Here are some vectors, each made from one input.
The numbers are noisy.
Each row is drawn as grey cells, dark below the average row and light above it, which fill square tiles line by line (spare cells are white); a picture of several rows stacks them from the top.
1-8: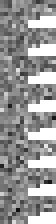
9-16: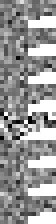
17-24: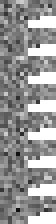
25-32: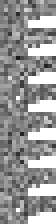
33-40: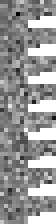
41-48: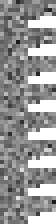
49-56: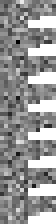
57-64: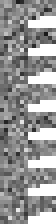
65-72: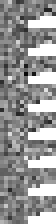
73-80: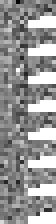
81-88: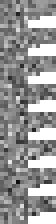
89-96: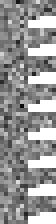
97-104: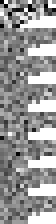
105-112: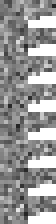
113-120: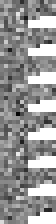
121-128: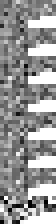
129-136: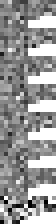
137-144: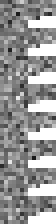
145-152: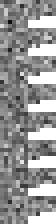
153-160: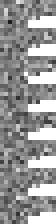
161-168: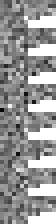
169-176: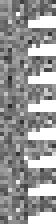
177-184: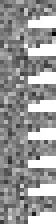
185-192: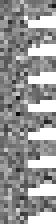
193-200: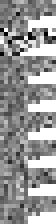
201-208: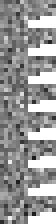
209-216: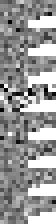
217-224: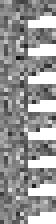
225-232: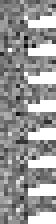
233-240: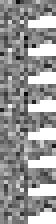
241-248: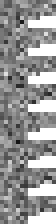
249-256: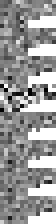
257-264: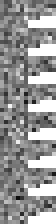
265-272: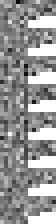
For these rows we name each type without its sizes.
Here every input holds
a list of points on a line.
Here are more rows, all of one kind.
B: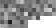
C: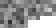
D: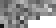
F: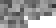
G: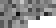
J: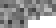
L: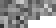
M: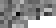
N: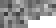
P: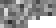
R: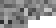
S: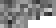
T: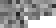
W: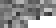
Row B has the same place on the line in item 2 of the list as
D, L and W.
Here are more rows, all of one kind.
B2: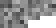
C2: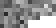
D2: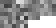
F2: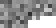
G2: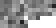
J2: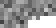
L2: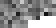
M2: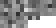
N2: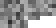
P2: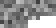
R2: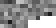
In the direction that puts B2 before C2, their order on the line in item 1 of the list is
L2, R2, F2, J2, P2, M2, N2, G2, B2, C2, D2.
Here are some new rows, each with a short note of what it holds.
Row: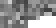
a list of one item
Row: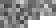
a list of two items
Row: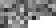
a list of one item
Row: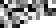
the empty list
